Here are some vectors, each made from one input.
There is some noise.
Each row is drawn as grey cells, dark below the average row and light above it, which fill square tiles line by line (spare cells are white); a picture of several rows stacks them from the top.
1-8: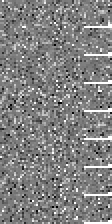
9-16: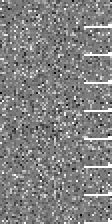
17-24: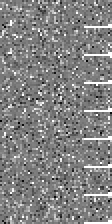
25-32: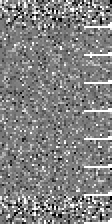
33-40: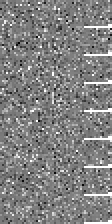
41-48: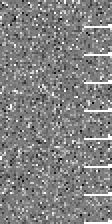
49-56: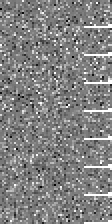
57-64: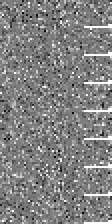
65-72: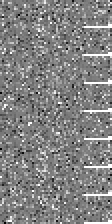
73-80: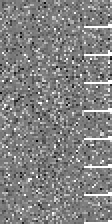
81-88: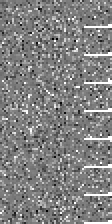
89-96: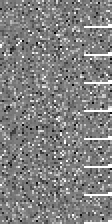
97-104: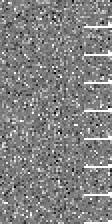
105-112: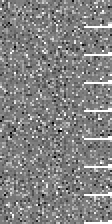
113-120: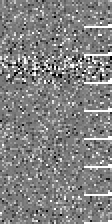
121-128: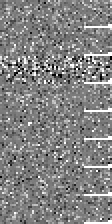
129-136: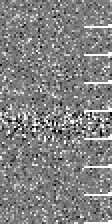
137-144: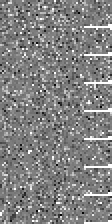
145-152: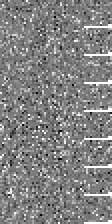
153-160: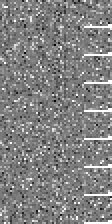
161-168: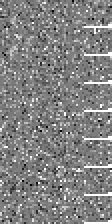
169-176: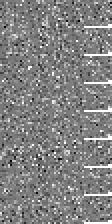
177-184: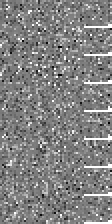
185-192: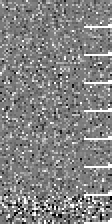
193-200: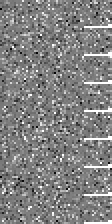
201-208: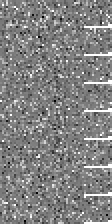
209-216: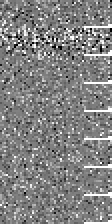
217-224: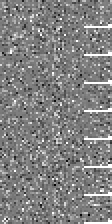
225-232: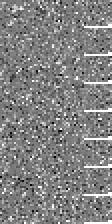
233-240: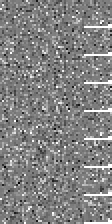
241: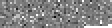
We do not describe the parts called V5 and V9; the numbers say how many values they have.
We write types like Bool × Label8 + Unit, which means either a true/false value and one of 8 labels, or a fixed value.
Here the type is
Bool × Label7 × V5 × V9 + Unit.
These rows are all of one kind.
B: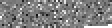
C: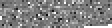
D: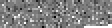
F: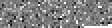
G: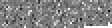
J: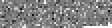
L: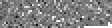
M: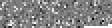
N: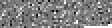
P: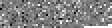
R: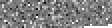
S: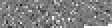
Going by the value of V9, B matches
M and S.
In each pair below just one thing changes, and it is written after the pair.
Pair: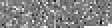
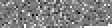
the label
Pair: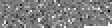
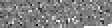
the value of V9
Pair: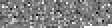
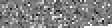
the value of V5
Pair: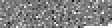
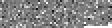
the value of V5
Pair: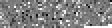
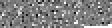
the value of V9
